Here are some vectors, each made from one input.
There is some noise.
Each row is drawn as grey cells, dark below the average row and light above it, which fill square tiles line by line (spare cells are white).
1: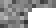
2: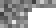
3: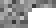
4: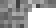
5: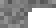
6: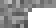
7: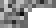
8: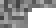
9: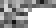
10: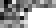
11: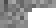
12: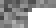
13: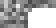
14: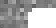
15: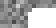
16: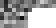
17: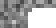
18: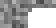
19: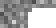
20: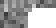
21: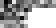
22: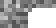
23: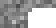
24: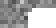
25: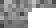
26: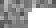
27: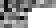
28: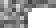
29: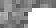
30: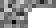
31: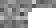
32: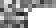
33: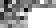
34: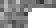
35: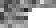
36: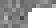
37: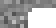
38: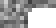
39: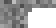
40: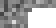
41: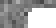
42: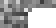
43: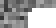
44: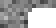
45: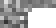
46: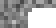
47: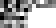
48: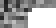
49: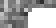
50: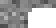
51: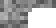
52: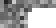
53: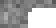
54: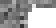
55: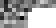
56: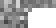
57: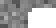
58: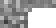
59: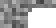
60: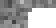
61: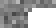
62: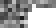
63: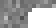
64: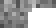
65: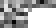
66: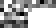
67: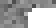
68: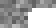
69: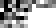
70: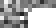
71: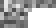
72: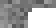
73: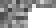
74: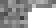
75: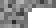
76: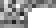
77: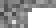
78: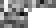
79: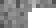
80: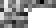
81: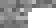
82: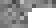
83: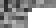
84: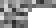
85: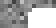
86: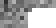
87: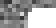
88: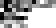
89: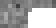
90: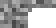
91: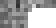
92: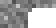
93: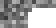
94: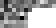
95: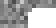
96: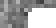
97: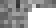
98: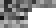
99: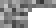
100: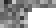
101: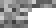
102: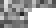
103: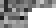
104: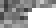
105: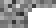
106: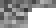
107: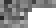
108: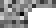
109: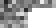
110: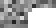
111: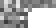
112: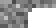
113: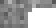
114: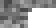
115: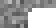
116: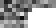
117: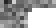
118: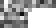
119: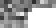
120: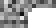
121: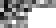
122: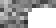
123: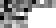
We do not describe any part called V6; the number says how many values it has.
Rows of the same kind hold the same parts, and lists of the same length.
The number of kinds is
2.
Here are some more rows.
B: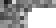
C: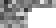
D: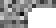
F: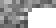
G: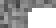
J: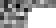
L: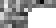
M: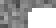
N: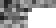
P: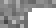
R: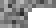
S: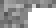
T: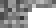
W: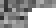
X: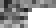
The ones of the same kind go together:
B, L, N, R, X
C, D, F, G, J, M, P, S, T, W

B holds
a point on a 5-point line and a value of V6.
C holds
a node of an 8-node tree and a value of V6.
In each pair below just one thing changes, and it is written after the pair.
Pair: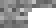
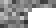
the value of V6
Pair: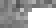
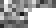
the value of V6
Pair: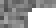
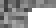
the node of the tree
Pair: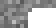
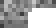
the value of V6
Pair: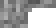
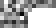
the value of V6
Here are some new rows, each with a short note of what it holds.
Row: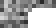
a node of an 8-node tree and a value of V6
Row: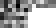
a node of an 8-node tree and a value of V6
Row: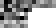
a point on a 5-point line and a value of V6
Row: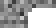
a node of an 8-node tree and a value of V6
